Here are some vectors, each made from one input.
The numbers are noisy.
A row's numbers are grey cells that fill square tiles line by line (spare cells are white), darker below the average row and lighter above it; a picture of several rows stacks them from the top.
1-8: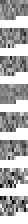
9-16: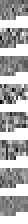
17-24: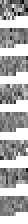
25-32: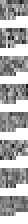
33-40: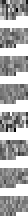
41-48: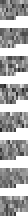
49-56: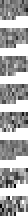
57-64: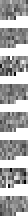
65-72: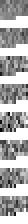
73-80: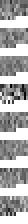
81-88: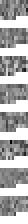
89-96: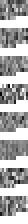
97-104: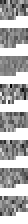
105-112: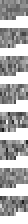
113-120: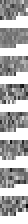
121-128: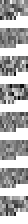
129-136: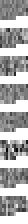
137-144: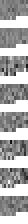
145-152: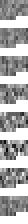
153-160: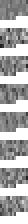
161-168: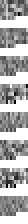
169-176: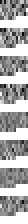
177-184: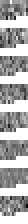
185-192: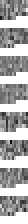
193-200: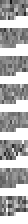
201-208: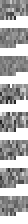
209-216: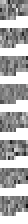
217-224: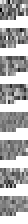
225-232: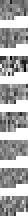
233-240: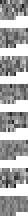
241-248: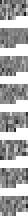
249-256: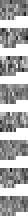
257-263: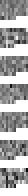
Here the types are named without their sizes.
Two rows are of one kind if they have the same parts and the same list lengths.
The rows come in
3 kinds.
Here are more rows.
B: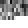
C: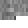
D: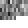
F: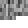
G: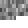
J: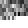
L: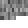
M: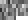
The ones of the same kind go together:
B, L
C, D, G, J, M
F

